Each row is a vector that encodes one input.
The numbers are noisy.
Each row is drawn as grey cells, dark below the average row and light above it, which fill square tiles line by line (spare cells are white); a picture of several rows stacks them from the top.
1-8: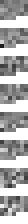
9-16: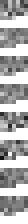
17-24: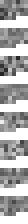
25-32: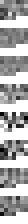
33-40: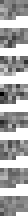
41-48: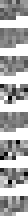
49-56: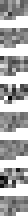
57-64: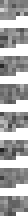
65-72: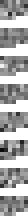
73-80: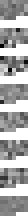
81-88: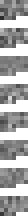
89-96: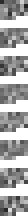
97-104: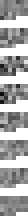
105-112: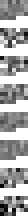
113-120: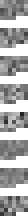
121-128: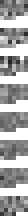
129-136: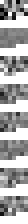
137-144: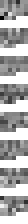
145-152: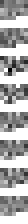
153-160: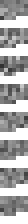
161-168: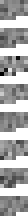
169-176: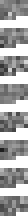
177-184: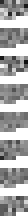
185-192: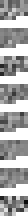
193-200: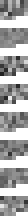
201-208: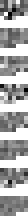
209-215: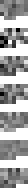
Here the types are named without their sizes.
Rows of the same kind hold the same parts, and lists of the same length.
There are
4 kinds of row.
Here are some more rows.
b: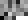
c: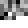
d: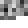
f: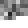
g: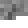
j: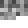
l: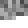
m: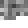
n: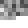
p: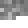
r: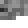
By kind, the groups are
b, c, l, p
d
f, g, m, n
j, r

